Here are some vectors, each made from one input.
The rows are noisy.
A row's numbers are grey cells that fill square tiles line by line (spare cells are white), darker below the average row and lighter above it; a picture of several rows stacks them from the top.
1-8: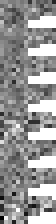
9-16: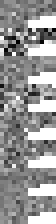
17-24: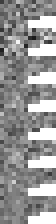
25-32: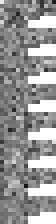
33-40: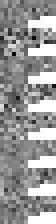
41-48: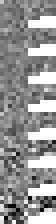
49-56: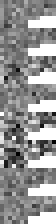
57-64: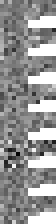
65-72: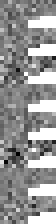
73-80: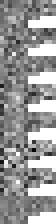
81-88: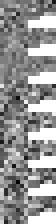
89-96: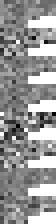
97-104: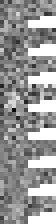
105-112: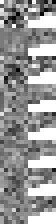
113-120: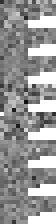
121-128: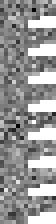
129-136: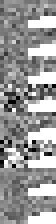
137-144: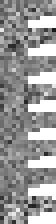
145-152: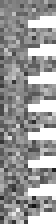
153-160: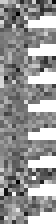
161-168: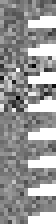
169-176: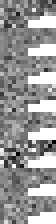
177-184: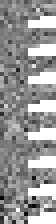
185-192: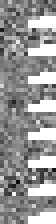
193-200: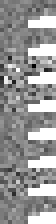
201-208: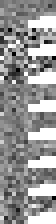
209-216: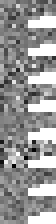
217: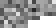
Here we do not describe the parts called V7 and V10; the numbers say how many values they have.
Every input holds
a value of V7, together with either one of 9 labels and a true/false value, or a value of V10.
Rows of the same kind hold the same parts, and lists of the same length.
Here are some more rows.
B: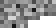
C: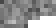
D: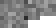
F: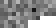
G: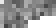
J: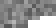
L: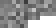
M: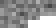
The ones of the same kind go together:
B, F, G
C, D, J, L, M

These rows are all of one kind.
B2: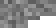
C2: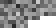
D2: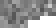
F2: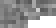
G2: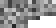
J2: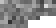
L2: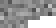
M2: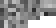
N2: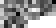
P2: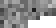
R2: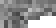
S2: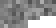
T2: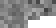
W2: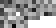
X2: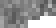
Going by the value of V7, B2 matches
C2, D2, J2 and X2.
